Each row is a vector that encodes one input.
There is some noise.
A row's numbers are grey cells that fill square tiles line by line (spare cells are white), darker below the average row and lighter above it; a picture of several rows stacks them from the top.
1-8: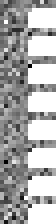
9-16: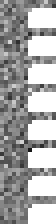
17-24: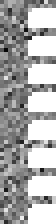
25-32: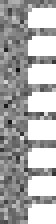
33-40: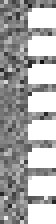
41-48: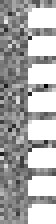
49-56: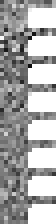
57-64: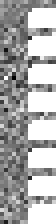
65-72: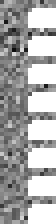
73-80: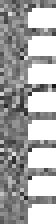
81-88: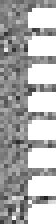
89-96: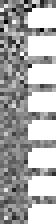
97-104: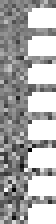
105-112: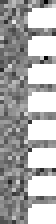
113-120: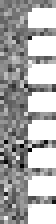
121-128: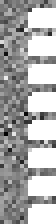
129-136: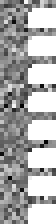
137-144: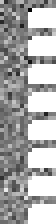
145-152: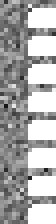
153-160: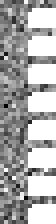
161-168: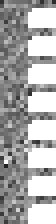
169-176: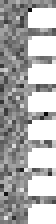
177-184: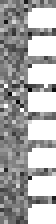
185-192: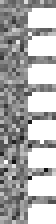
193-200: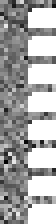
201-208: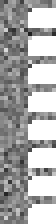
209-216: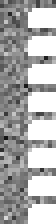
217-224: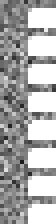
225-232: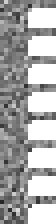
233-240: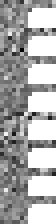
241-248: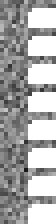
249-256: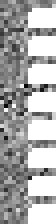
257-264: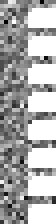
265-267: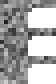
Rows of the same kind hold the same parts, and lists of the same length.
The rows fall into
3 kinds.
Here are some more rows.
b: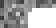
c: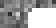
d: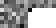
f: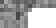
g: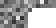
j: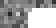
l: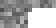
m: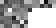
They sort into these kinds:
b, c, j
d, f, g
l, m

